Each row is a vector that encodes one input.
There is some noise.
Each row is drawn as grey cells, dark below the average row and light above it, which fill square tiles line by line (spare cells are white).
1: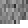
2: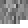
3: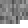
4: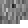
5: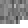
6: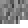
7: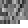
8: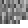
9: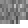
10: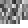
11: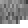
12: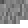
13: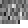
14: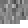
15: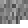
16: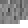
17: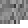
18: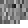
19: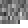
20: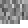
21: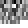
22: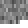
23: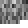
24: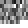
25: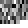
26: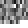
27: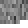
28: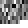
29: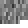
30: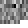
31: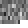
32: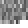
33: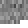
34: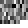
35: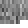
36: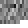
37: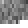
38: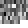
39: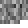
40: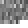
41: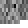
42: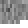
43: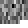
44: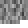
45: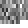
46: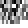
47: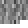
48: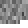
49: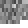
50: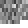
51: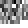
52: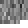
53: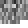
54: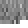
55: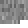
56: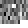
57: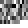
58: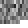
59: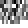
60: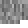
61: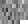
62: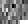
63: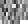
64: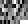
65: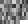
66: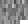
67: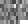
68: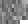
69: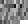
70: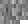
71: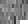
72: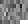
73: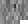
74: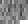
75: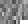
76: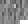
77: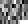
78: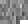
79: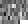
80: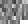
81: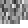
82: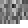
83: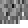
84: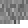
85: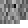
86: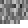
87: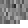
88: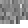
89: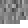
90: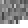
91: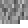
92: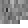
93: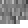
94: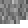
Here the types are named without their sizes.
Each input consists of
a list of items, each a point on each of two lines.
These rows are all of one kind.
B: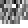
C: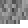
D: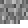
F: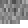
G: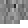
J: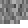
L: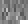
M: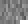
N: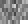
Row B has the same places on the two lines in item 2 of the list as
J, L and M.
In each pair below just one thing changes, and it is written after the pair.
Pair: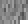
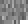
the place on one of the two lines in item 1 of the list
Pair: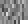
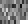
the place on one of the two lines in item 1 of the list
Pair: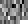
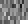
the place on one of the two lines in item 1 of the list
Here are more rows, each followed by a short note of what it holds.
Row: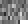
the empty list
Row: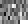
the empty list
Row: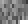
a list of one item
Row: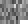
a list of one item
